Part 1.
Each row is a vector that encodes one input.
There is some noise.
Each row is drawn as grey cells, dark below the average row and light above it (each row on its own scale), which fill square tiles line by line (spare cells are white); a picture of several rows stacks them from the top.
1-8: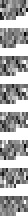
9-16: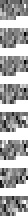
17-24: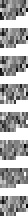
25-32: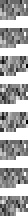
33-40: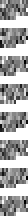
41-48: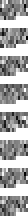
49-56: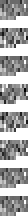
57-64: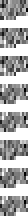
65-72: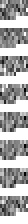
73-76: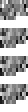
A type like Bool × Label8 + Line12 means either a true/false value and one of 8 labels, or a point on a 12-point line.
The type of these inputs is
Line10.
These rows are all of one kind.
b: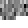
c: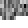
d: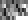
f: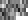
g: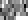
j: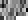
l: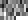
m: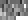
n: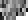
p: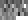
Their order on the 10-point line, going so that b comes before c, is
n, j, l, m, p, d, f, g, b, c.
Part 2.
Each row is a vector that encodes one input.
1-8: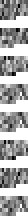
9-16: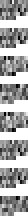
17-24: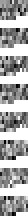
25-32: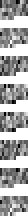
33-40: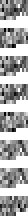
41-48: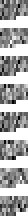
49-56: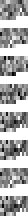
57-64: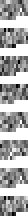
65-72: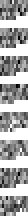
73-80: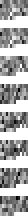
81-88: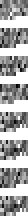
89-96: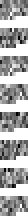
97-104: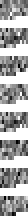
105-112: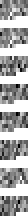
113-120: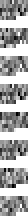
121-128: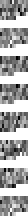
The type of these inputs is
Label7.
